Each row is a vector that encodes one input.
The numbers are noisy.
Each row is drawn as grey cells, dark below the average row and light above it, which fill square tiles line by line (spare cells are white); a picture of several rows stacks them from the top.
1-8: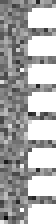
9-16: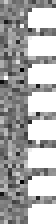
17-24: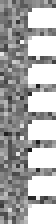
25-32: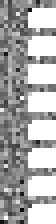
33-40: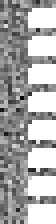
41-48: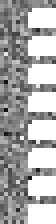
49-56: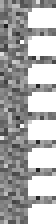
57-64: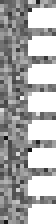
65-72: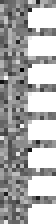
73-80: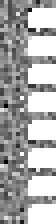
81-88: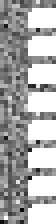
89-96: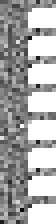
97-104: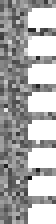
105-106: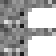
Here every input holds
four true/false values.
